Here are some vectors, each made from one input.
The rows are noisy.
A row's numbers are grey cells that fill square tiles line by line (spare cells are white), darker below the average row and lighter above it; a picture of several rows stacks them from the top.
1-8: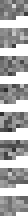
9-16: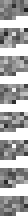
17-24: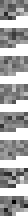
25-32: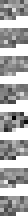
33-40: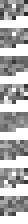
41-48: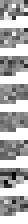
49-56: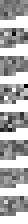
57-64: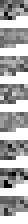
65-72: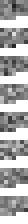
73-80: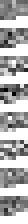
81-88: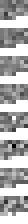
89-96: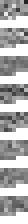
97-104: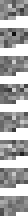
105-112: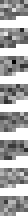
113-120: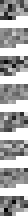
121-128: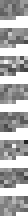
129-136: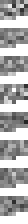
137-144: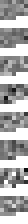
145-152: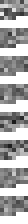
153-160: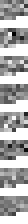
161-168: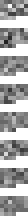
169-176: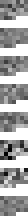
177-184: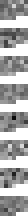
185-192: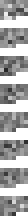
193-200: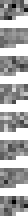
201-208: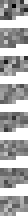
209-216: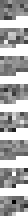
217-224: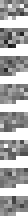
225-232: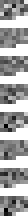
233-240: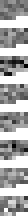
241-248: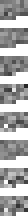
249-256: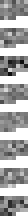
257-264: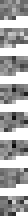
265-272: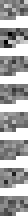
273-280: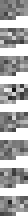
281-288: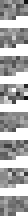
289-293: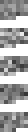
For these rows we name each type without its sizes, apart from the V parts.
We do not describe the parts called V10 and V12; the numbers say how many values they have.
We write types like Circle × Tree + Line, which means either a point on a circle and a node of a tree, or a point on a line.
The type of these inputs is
Label × Label + Line × Tree + V10 × V12.
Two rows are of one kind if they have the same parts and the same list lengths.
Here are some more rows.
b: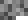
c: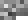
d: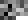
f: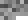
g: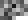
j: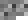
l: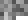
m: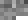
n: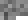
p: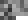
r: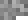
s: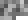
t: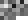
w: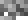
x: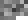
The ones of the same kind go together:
b, c, l, p, t, w, x
d, f, j, m, r, s
g, n

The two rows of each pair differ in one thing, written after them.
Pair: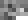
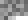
the node of the tree
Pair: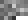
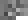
the node of the tree
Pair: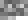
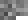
the node of the tree
